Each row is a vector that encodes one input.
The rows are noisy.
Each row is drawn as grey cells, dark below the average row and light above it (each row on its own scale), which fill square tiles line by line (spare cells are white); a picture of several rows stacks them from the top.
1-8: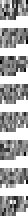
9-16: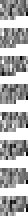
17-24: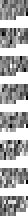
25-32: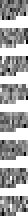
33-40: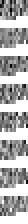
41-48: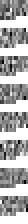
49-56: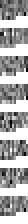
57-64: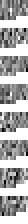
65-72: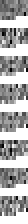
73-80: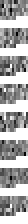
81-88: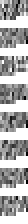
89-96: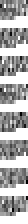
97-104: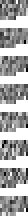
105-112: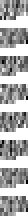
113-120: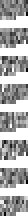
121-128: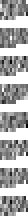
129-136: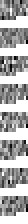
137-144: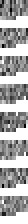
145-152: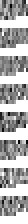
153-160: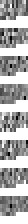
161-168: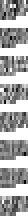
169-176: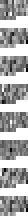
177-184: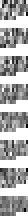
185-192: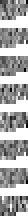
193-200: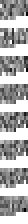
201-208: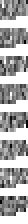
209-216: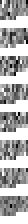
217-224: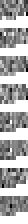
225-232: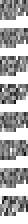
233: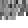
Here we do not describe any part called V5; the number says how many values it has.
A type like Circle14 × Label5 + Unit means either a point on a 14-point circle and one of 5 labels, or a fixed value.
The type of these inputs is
(Bool × Bool × Bool × Bool + V5) × (Circle9 + Unit).
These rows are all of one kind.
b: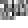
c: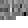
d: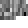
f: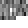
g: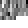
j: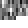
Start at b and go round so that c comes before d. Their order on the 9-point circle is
b, c, d, f, j, g.
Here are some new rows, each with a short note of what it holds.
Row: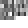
a point on a 9-point circle and four true/false values
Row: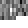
a point on a 9-point circle and four true/false values
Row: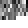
a point on a 9-point circle and a value of V5
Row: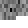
a point on a 9-point circle and a value of V5
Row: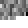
four true/false values
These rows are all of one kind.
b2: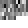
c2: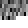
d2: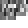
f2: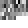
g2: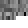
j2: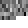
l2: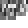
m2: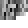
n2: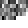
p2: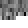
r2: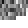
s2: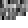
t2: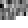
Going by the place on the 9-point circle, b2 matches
f2 and m2.
